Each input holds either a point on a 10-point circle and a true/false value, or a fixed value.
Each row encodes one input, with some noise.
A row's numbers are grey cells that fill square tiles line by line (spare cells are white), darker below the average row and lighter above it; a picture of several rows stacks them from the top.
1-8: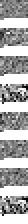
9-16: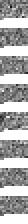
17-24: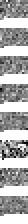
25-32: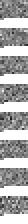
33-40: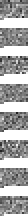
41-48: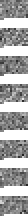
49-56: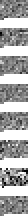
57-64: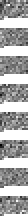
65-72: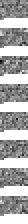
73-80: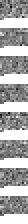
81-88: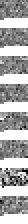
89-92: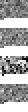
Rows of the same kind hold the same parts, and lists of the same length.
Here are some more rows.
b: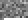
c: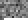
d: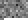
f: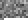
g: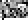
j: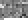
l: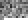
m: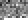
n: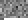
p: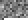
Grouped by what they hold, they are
b, c, d, f, j, l, m, n, p
g

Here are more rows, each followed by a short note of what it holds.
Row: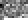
a point on a 10-point circle and a true/false value
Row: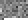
a point on a 10-point circle and a true/false value
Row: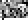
a fixed value
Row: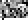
a fixed value
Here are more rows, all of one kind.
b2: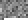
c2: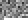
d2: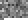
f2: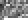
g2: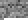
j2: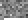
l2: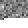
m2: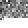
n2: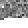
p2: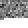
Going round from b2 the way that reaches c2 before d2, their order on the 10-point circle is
b2, l2, n2, m2, c2, f2, p2, d2, g2, j2.
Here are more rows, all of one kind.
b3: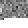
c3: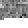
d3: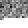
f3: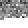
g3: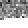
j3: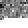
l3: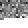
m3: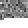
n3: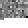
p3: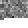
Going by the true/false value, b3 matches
c3, m3, n3 and p3.
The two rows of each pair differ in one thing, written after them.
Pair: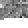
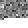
the place on the 10-point circle
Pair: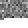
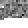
the place on the 10-point circle
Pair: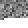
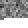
the place on the 10-point circle
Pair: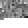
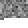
the place on the 10-point circle
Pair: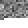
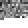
the true/false value
